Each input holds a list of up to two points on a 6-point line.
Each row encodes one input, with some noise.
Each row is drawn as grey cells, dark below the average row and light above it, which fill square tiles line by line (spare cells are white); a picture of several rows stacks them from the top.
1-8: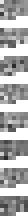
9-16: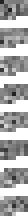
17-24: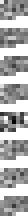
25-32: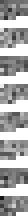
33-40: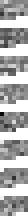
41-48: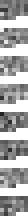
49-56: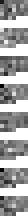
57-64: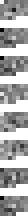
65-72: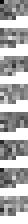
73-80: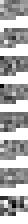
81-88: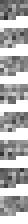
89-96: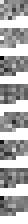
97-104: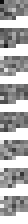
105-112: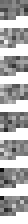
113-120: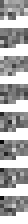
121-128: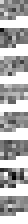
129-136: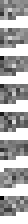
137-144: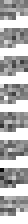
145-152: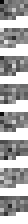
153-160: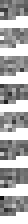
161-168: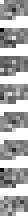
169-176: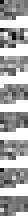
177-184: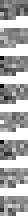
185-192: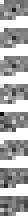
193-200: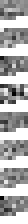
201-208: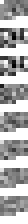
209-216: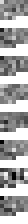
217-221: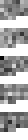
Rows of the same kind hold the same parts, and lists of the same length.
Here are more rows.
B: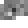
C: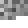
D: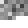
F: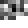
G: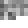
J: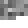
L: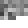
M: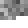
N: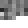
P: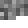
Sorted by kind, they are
B, C, D, G, J, L, M
F
N, P

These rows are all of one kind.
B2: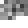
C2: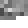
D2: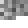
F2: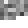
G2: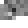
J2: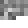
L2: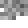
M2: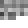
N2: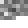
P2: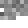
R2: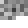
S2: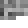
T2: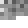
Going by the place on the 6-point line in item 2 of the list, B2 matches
L2, P2 and T2.
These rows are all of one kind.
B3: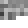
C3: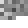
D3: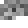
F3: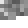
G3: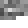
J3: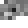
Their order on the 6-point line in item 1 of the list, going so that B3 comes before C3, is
G3, B3, F3, C3, J3, D3.
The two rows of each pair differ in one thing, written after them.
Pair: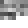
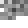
the place on the 6-point line in item 1 of the list
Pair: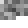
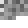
the place on the 6-point line in item 2 of the list
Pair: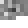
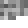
the place on the 6-point line in item 1 of the list
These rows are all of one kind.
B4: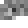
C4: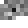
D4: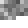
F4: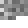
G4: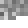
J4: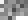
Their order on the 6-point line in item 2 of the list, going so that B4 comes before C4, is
D4, B4, C4, G4, F4, J4.
